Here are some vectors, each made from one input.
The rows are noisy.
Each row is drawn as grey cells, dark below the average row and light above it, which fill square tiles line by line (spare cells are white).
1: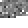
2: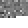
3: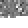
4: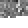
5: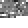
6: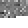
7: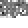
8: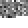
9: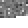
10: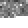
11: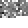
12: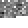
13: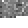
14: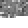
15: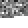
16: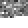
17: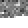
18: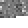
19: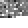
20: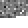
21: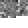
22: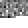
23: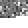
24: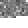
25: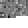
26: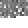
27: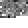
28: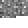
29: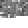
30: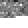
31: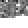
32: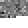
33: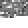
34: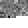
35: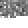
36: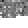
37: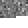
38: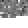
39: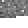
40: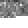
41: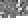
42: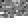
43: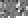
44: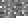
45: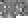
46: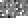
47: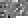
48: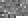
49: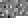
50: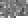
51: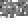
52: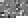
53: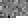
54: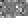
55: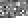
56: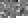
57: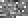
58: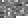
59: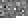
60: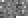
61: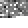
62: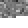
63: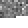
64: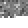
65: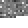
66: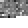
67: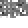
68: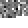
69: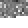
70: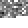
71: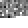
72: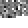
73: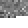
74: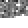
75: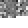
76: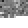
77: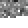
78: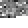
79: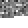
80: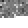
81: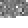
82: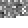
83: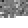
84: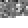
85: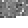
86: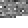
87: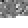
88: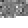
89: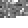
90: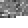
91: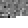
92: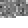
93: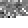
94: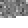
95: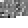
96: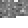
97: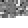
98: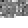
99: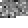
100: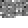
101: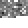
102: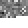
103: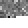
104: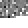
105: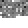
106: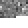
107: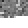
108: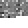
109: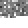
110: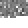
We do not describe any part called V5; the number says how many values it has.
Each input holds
a list of up to two items, each a true/false value and a value of V5.
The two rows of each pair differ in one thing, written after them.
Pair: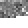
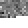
the true/false value in item 1 of the list
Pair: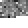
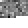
the value of V5 in item 2 of the list
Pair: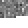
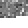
the value of V5 in item 2 of the list
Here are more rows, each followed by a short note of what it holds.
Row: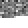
a list of one item
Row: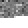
a list of one item
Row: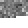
a list of two items
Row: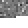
a list of two items
